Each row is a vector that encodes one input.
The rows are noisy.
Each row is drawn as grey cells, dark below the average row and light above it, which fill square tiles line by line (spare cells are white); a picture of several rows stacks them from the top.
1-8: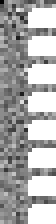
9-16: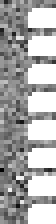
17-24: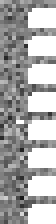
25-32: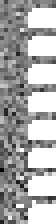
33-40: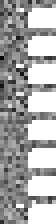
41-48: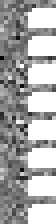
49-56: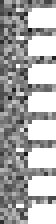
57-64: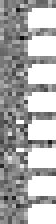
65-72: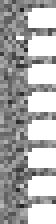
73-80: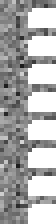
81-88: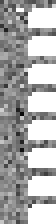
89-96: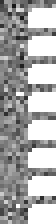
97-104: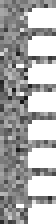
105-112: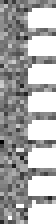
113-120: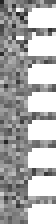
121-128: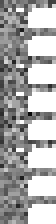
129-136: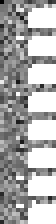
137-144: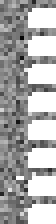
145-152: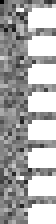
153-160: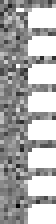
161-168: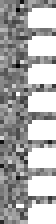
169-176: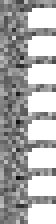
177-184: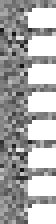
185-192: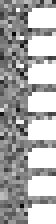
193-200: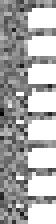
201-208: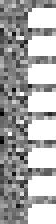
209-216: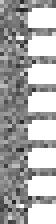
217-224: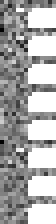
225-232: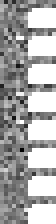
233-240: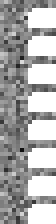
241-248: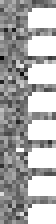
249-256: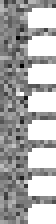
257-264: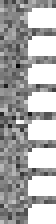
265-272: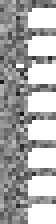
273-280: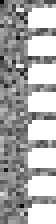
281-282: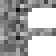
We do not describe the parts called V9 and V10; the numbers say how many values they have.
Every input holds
either a point on an 8-point line and a value of V10, or a list of up to two items, each a true/false value and a value of V9.
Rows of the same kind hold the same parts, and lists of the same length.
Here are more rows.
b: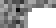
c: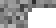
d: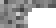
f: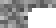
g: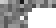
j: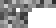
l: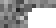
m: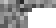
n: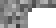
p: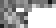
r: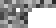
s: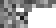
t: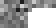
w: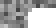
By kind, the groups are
b, f, g, l, m, t
c, d, n, w
j, r
p, s

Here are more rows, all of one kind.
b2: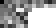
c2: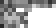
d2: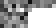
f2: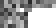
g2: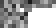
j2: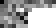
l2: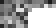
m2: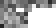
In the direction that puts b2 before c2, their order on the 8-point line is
d2, m2, g2, j2, b2, f2, l2, c2.
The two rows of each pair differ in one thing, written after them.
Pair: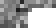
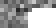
the value of V9 in item 1 of the list
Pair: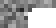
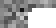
the value of V9 in item 2 of the list
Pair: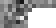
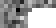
the true/false value in item 1 of the list
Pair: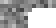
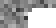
the value of V9 in item 2 of the list
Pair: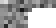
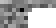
the true/false value in item 2 of the list
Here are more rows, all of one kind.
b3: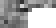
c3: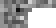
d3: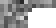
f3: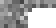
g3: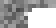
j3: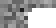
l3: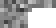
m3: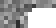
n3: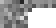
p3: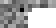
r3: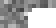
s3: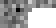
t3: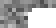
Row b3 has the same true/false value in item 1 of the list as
c3, l3 and s3.
